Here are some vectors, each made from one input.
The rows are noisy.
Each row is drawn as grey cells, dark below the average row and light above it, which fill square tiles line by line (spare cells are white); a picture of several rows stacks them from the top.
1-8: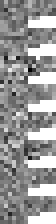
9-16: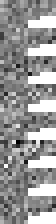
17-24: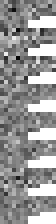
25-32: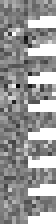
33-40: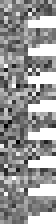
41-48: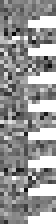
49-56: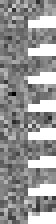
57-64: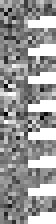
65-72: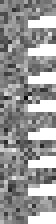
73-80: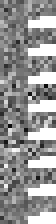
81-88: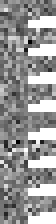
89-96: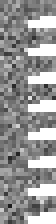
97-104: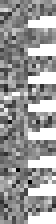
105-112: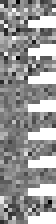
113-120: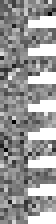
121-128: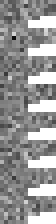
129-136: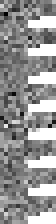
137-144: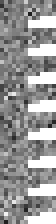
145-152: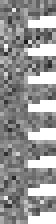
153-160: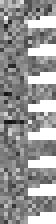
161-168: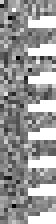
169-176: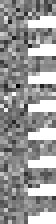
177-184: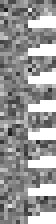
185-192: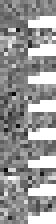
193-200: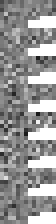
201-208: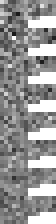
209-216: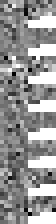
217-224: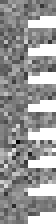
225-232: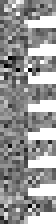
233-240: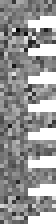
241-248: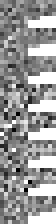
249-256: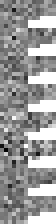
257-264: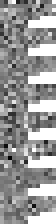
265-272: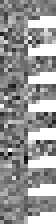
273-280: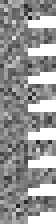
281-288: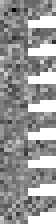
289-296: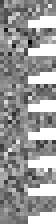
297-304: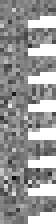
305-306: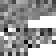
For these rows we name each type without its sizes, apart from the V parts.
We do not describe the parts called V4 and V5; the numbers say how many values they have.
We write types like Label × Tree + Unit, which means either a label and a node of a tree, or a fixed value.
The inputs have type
Bool × V4 × V5 + List(Line).
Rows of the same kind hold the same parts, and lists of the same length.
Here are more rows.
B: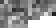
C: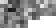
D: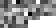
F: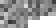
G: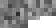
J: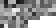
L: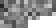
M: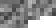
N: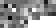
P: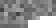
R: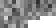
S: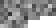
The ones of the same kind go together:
B, C, F, R
D, J
G, L, M, P, S
N

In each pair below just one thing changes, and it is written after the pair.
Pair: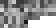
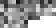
the true/false value
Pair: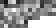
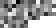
the value of V4
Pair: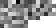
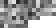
the value of V5
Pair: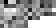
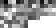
the value of V5
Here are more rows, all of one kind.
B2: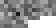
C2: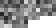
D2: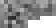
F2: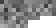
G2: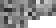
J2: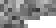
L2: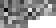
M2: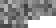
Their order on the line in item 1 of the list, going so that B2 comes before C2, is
F2, L2, J2, G2, M2, B2, C2, D2.
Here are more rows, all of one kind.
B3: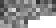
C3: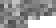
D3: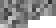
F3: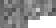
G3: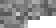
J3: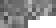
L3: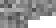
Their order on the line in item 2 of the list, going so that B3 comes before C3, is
D3, J3, L3, G3, B3, F3, C3.
